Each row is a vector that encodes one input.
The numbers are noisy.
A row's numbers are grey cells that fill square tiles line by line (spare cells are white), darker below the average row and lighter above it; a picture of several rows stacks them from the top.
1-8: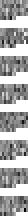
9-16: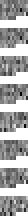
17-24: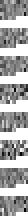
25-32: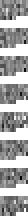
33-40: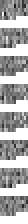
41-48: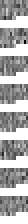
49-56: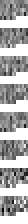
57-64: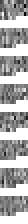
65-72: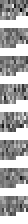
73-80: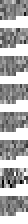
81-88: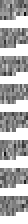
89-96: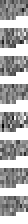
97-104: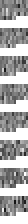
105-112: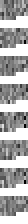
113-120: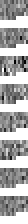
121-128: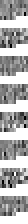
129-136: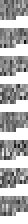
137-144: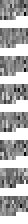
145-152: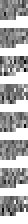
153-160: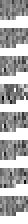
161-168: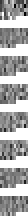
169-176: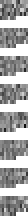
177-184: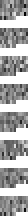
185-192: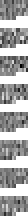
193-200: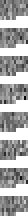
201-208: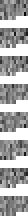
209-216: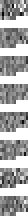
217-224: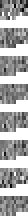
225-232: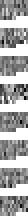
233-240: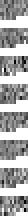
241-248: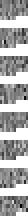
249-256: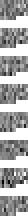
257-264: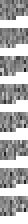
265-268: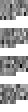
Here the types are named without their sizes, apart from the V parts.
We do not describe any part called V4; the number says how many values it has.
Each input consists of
either a label and a true/false value, or a value of V4.
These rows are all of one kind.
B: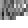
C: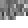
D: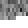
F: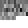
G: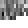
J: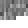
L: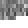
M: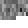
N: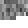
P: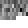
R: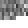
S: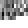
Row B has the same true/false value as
J and S.
